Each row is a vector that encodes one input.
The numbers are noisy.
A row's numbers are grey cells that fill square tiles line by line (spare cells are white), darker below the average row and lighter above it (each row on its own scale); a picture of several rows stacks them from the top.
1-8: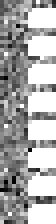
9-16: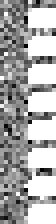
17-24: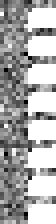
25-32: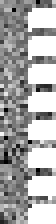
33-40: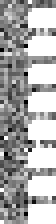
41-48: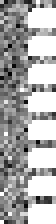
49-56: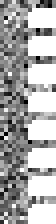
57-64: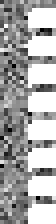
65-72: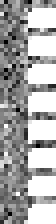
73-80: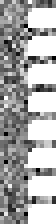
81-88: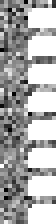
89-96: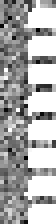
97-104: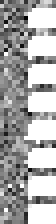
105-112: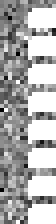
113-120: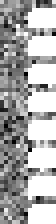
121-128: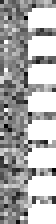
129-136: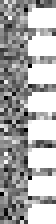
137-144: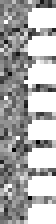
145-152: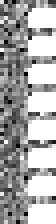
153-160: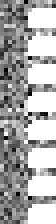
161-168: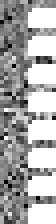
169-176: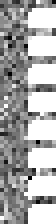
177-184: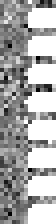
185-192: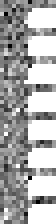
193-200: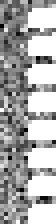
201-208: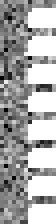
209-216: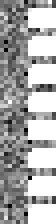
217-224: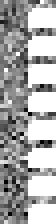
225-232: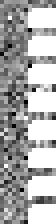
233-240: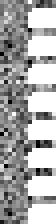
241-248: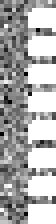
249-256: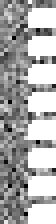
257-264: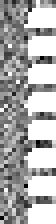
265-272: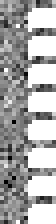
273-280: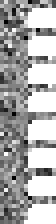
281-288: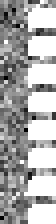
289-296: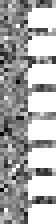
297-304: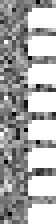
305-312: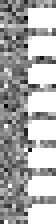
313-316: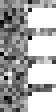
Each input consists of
a list of up to two points on a 13-point line.
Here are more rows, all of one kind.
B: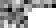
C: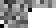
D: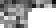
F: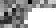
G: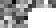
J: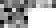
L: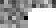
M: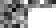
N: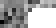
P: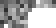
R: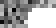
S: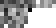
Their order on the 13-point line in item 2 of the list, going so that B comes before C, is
G, R, D, F, B, L, N, J, M, P, S, C.
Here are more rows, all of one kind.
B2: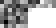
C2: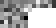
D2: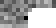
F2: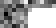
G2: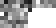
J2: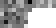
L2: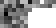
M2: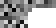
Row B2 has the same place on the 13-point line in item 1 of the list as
F2 and L2.
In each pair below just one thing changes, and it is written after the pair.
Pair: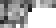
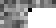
the place on the 13-point line in item 2 of the list
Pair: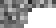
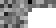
the place on the 13-point line in item 2 of the list
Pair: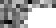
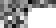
the place on the 13-point line in item 2 of the list
